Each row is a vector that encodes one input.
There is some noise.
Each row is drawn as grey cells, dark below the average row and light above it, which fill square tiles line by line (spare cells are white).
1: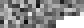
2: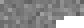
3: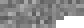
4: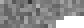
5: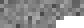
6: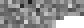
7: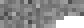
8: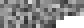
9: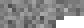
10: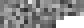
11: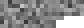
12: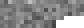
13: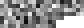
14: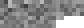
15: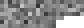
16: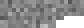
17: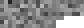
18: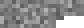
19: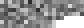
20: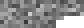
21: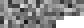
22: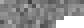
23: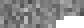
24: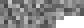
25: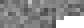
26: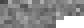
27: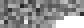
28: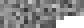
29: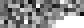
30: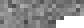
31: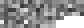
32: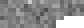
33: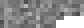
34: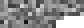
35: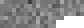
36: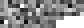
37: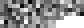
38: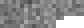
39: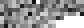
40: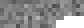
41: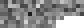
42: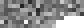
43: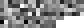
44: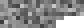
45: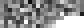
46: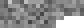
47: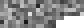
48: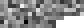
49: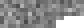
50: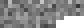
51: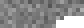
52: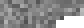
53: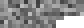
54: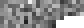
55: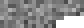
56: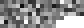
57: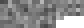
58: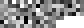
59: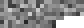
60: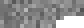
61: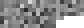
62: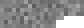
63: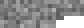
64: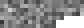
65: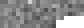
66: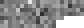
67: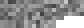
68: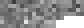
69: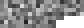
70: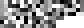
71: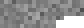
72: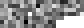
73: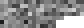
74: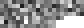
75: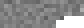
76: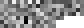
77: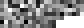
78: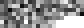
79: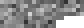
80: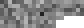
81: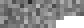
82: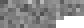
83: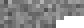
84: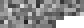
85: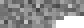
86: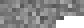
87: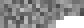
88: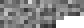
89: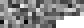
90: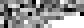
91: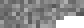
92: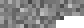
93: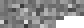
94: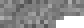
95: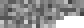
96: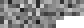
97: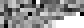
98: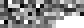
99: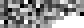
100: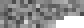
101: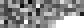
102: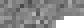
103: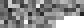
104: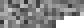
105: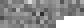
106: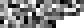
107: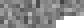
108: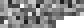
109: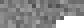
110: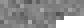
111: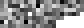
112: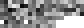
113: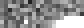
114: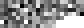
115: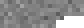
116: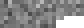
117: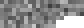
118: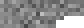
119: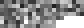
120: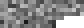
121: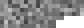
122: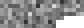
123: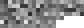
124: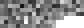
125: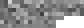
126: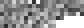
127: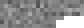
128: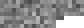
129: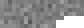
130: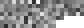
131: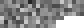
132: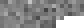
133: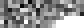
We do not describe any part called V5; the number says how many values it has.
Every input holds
a list of up to three items, each a true/false value and a value of V5.
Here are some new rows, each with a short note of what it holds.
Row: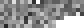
the empty list
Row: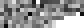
the empty list
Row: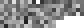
the empty list
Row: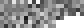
the empty list
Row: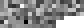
a list of two items
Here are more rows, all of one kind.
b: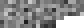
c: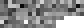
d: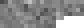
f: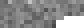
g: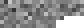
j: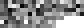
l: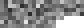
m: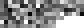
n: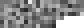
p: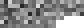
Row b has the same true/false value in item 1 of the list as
d, f and m.
